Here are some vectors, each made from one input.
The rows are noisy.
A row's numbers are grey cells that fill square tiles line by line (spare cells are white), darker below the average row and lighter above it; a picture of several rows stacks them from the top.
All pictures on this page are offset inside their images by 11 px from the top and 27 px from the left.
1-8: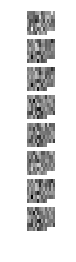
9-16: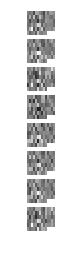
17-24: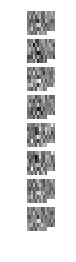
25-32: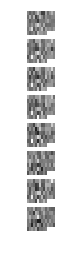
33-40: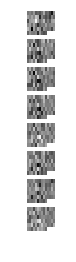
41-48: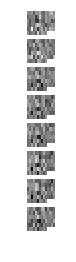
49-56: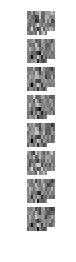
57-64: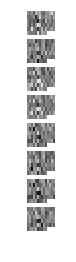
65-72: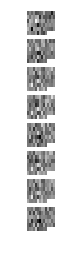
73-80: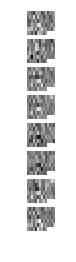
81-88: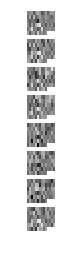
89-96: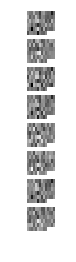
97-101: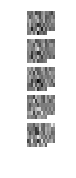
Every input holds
a point on a 6-point line and a true/false value.
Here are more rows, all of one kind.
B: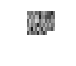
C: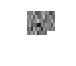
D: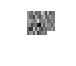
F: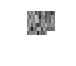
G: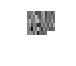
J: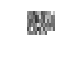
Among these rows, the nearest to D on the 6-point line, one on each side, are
C and J.
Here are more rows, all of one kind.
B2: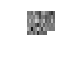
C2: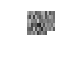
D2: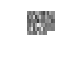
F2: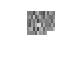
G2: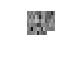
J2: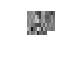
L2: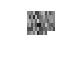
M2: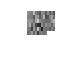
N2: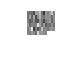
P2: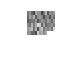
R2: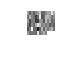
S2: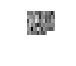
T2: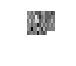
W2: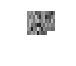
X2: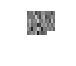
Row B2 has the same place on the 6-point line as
F2, G2, J2 and T2.
